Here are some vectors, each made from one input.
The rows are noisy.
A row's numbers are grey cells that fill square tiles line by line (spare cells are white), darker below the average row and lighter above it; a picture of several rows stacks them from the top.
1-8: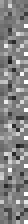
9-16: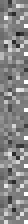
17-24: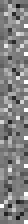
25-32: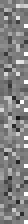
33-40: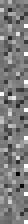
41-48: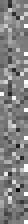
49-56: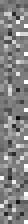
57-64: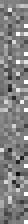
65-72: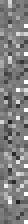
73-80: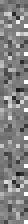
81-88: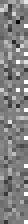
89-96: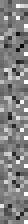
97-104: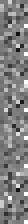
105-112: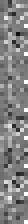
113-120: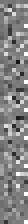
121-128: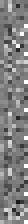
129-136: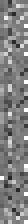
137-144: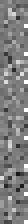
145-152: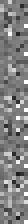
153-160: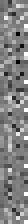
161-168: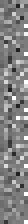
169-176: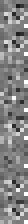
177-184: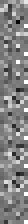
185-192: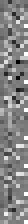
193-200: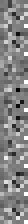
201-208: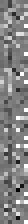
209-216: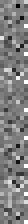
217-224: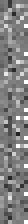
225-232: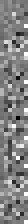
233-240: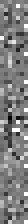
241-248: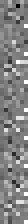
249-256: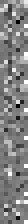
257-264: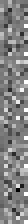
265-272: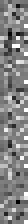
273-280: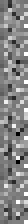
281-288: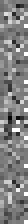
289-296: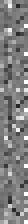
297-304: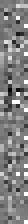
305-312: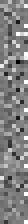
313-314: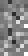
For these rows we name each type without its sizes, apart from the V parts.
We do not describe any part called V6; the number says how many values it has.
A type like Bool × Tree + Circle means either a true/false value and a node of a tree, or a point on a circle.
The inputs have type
List(Bool × V6).
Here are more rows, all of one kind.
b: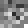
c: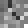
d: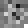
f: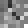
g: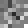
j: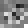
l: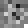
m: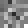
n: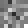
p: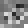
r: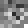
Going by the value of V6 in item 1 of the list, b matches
c, f and r.
